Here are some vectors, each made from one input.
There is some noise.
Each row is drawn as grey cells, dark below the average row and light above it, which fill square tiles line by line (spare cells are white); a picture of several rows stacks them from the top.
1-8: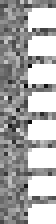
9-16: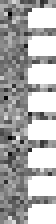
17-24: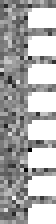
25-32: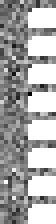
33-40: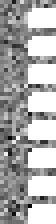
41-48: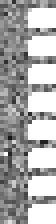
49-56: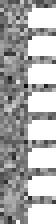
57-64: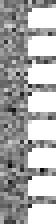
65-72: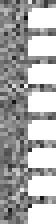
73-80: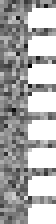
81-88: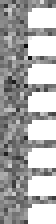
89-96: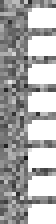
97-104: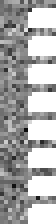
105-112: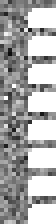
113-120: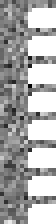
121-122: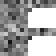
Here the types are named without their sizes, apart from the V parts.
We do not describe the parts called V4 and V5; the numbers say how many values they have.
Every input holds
a point on a line, together with either a true/false value and a value of V4, or a value of V5.
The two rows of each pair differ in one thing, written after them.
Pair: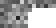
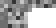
the value of V4
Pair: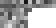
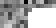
the true/false value
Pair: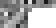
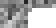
the value of V4
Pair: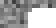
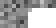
the true/false value
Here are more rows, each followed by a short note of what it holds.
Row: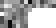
a point on a line and a value of V5
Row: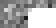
a point on a line, a true/false value and a value of V4
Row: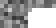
a point on a line, a true/false value and a value of V4
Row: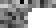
a point on a line and a value of V5
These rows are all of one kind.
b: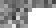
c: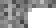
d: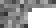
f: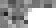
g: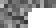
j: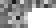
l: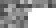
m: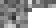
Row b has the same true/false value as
c and g.
